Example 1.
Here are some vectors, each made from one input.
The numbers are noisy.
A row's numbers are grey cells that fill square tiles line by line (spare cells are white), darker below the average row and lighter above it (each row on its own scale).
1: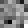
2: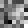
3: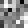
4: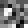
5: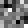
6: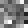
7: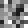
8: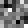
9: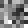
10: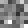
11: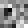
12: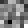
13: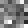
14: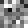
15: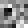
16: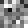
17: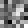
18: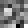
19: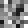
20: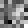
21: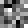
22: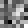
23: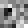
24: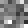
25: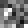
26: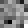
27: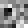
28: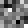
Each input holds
three true/false values.
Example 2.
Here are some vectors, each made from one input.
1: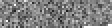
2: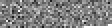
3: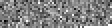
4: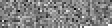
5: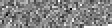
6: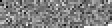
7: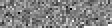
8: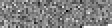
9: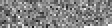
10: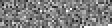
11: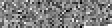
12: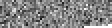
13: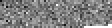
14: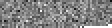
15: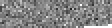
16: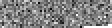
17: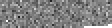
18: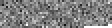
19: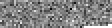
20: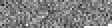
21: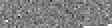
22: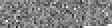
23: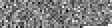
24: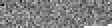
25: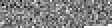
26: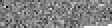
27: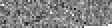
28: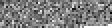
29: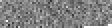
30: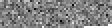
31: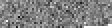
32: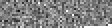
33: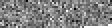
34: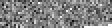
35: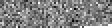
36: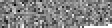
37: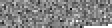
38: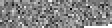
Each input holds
a point on a 5-point line and a point on a 7-point line.
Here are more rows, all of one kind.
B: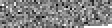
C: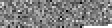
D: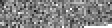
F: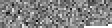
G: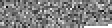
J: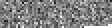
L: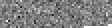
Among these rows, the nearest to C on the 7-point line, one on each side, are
B and L.
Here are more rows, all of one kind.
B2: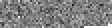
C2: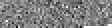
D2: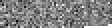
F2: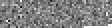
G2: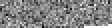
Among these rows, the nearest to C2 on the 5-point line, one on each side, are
B2 and D2.
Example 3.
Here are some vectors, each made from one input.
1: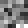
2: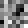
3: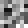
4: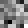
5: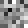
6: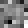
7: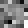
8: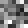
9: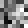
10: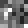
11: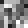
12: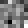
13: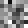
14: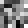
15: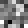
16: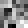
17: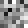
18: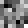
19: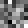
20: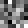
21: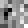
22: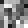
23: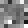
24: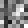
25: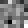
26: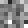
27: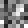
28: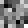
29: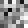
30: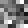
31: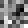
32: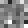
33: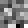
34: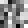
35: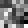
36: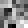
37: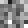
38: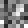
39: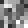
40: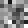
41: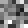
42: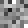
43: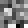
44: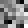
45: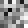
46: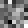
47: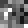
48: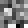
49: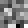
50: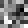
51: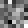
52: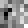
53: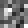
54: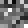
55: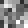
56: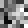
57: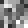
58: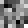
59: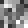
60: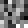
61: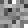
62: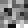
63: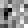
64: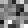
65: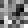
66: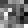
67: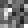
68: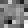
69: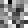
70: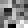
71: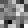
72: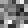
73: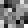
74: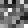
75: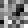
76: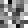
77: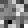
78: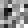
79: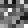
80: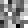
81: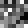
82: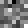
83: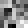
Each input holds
four true/false values.
